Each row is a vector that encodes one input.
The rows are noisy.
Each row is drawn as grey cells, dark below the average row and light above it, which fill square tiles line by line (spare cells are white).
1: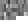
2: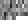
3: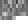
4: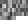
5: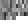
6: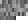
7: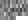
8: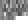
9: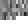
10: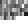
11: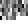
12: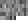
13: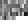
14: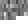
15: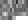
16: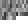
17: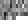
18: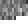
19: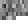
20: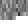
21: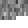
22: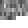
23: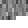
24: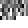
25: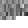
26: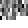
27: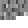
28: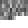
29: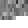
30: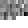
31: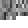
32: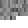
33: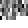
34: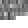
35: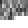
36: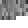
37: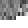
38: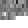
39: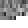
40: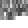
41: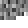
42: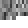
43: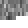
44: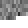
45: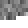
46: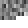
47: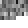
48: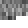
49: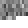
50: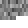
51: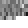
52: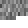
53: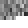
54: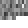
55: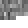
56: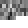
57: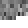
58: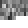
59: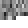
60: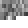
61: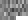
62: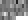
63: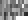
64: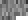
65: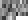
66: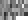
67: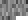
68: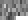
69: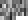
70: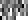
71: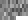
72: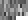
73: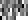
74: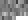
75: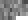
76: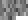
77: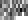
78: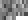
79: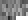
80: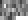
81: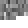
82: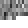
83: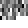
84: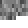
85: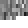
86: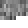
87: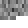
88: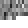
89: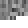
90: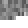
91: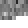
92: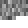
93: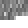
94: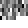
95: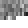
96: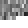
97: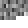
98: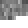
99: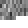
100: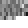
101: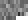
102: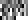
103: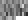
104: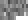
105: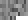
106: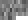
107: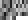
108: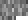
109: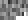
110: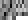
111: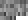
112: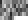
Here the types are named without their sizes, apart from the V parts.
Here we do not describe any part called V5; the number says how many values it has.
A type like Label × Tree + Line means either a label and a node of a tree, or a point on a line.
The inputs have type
List(Bool × V5).
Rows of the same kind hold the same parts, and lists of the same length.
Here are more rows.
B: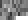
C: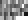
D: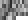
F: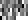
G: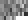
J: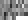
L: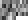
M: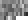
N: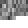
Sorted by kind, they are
B, N
C, D, G, J, L, M
F

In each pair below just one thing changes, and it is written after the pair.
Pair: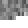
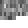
the true/false value in item 1 of the list
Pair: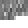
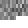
the value of V5 in item 1 of the list
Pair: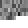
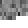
the true/false value in item 2 of the list
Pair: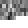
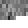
the value of V5 in item 2 of the list
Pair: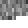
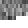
the value of V5 in item 1 of the list
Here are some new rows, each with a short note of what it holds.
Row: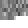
a list of two items
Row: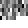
the empty list
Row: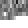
a list of two items
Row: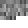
a list of two items
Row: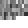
a list of one item
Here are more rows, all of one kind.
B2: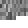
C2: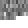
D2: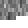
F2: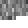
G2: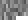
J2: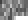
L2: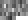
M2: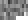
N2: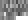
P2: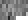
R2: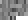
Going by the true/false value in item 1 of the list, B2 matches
D2, F2, L2 and P2.
